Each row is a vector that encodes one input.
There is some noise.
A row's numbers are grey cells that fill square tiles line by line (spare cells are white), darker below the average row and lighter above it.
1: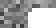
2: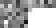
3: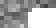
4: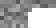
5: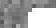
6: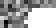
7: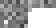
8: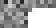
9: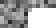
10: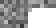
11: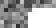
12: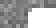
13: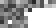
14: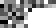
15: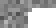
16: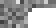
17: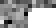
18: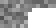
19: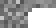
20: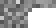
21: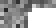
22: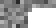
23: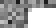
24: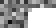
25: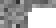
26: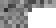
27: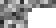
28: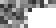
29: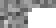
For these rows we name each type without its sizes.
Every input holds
a point on a line.
